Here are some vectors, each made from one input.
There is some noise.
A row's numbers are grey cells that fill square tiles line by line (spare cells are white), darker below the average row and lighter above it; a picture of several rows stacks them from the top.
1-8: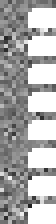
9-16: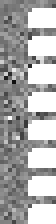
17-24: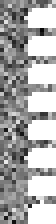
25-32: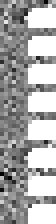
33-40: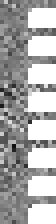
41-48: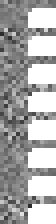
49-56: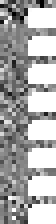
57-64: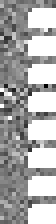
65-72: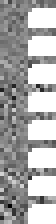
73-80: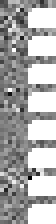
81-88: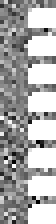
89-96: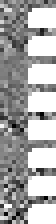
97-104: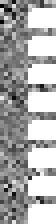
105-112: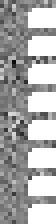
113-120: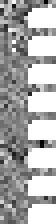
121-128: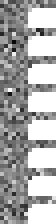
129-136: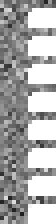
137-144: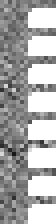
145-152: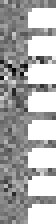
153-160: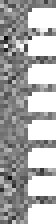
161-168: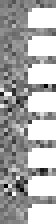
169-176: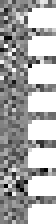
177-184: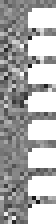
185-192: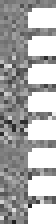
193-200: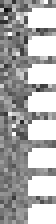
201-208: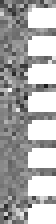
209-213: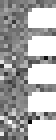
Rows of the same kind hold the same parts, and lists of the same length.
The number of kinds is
3.
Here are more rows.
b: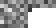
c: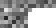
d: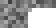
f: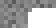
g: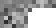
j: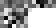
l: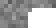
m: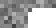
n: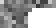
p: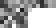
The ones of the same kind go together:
b, c, d, l
f, g, j, m
n, p

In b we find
a node of a 10-node tree and a true/false value.
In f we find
a point on a 5-point line and a true/false value.
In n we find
one of 5 labels.
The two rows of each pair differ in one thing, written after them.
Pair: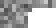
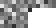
the true/false value
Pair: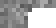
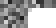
the true/false value
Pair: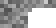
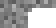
the true/false value
